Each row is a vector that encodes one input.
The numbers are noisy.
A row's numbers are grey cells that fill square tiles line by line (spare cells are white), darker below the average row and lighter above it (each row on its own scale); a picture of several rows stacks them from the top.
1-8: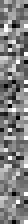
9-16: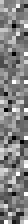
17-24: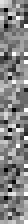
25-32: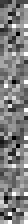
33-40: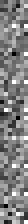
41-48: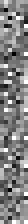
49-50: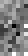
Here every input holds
a node of a 7-node tree and a true/false value.
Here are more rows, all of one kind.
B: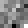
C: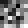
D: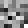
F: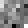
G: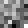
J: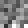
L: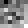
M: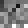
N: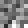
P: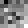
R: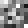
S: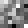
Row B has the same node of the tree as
R and S.
